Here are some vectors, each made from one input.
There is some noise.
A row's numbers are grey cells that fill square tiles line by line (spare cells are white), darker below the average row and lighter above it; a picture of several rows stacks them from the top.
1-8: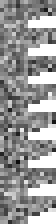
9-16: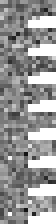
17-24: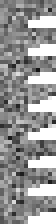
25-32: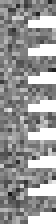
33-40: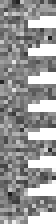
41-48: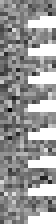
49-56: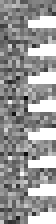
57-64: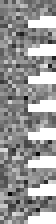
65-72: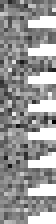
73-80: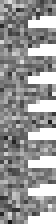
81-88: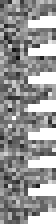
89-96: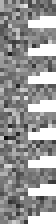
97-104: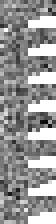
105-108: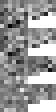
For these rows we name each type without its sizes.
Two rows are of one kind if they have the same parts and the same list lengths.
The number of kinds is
3.
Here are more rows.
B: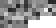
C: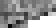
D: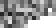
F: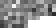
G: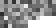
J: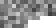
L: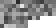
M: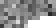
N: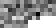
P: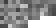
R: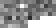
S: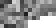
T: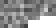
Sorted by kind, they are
B, N
C, D, S
F, G, J, L, M, P, R, T

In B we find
a fixed value.
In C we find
a node of a tree.
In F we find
a point on a circle and a true/false value.
